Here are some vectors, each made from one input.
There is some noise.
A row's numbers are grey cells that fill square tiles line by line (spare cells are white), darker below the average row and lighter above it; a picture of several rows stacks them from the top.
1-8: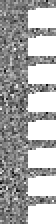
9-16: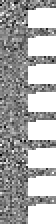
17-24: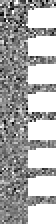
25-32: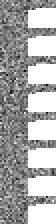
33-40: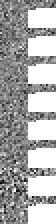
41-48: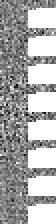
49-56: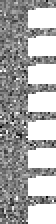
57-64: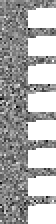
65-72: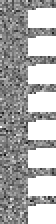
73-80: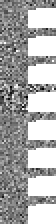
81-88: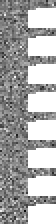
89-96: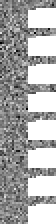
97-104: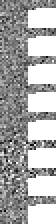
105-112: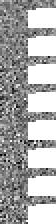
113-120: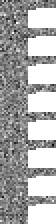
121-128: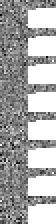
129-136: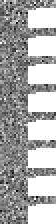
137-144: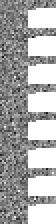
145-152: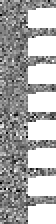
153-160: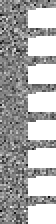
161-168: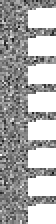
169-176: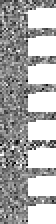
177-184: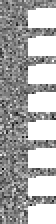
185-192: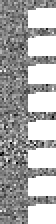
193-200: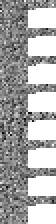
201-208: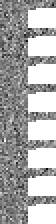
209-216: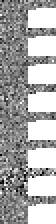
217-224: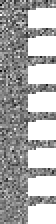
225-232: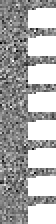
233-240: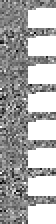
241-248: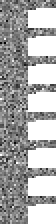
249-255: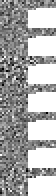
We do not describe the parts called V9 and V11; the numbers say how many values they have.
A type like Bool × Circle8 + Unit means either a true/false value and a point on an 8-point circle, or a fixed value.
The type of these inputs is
((Bool × Bool × Bool + Unit) × V9 + Tree13) × V11.
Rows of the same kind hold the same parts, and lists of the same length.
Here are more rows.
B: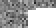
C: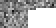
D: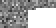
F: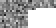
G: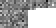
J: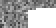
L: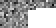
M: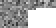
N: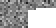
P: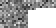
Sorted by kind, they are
B, L
C, D, J
F, G, M, N, P

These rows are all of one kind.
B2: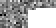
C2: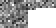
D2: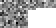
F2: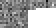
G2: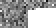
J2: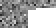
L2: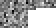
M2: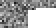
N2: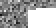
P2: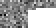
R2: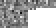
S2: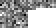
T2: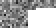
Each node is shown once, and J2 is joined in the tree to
D2 and T2.
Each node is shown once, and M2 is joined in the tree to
S2.
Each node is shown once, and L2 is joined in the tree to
T2.
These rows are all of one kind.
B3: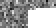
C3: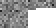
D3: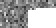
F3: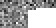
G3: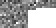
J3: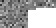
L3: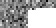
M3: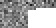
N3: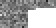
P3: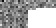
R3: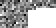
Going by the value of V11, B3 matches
D3 and N3.
